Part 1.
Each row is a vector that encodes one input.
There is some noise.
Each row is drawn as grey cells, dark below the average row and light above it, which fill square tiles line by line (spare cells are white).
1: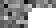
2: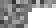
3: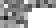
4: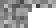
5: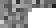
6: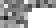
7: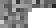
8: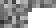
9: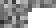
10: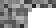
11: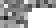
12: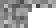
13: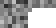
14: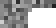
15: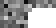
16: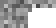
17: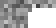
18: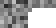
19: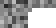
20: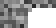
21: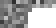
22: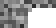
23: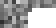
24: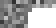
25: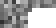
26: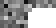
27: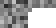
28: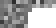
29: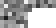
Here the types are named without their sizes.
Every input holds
three true/false values.
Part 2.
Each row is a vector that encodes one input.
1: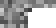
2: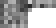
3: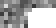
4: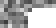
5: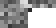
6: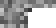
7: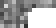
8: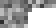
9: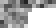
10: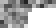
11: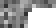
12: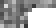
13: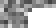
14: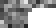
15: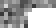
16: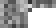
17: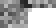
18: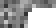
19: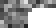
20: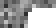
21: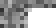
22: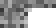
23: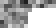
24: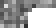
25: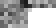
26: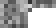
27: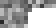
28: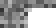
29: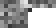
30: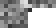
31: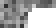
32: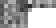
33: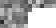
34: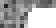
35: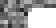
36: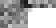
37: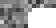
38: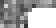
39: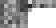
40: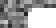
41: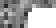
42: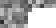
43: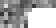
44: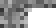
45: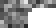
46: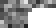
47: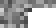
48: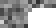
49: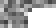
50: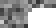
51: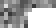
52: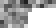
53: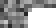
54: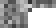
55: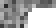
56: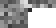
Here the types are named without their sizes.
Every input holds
four true/false values.
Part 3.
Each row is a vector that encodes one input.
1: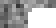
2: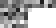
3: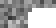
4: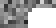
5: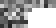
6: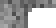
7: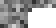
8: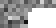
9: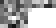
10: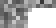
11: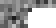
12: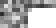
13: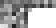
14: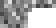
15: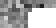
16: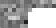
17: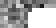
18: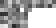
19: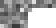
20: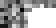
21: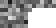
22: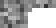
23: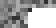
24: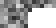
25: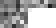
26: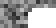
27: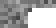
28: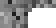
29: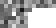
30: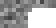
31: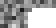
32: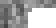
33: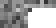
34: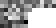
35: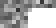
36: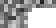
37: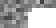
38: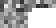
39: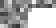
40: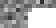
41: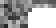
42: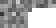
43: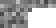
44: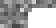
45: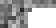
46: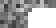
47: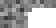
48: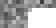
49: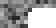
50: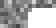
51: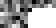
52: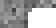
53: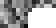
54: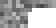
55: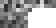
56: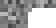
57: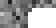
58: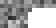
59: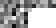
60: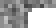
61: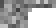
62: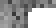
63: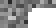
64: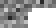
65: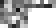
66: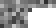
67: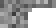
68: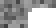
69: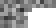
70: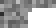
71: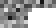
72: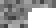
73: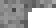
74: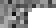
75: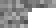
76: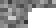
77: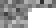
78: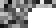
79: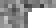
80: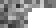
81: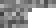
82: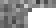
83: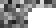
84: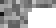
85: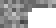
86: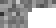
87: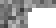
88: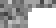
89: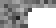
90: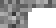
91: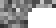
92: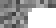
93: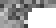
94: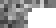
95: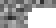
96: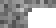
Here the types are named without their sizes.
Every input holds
a point on a circle.
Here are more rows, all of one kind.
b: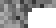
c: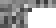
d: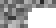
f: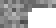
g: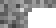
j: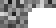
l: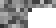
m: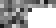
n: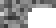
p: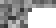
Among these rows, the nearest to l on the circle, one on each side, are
f and m.
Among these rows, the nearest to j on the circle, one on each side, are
b and n.
